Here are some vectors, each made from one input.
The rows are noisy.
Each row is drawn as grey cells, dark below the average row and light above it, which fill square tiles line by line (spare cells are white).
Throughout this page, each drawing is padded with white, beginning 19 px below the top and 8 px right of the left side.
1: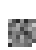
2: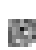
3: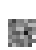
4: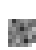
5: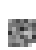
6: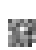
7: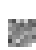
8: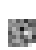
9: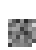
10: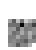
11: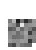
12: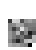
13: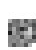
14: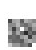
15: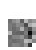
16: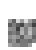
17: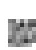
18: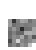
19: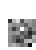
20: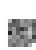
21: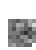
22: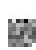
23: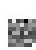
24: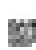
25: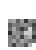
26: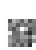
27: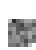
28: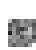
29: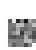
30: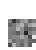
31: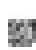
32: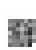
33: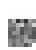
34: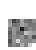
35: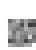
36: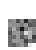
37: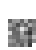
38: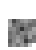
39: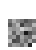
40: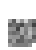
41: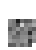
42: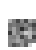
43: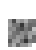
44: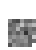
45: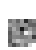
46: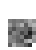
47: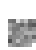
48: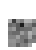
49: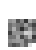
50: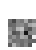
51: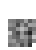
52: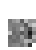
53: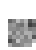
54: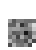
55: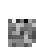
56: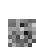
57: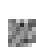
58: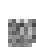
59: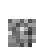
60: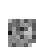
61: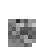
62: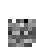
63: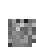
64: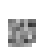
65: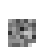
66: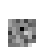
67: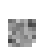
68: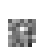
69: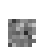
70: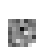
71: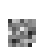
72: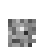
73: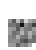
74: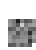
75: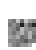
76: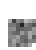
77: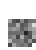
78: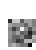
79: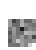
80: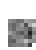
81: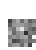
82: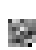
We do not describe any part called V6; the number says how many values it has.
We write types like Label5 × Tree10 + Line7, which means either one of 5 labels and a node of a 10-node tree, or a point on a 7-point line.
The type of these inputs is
(Line4 + V6) × Line8.
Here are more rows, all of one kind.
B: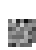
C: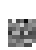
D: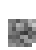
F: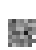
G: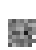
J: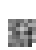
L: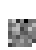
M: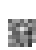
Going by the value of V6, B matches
J and M.
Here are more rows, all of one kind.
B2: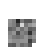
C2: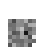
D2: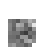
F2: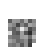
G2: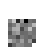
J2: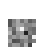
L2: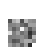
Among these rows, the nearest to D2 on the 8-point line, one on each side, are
B2 and C2.
